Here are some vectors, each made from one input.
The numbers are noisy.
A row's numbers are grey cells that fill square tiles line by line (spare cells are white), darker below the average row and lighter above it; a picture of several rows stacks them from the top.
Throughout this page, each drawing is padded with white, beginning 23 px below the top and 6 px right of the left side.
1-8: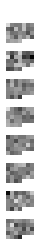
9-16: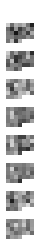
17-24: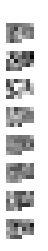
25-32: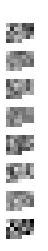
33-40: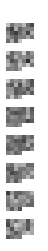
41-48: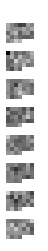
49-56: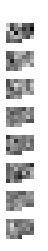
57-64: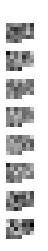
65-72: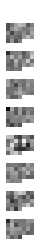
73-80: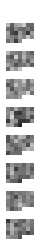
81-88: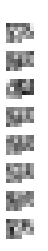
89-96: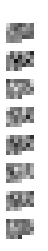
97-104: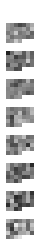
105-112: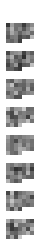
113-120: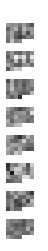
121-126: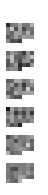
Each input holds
a list of up to two points on an 11-point line.
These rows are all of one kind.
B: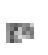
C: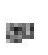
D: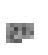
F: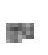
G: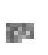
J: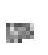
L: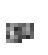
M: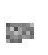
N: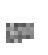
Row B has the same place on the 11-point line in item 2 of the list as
G, M and N.
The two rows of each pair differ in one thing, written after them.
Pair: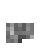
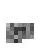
the place on the 11-point line in item 1 of the list
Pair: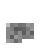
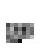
the place on the 11-point line in item 1 of the list
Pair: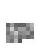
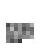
the place on the 11-point line in item 1 of the list
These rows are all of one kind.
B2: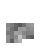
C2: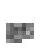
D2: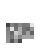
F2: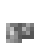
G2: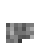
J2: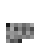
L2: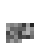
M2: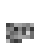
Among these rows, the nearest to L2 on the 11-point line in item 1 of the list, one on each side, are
C2 and M2.
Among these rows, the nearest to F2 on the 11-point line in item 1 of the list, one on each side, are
D2 and M2.
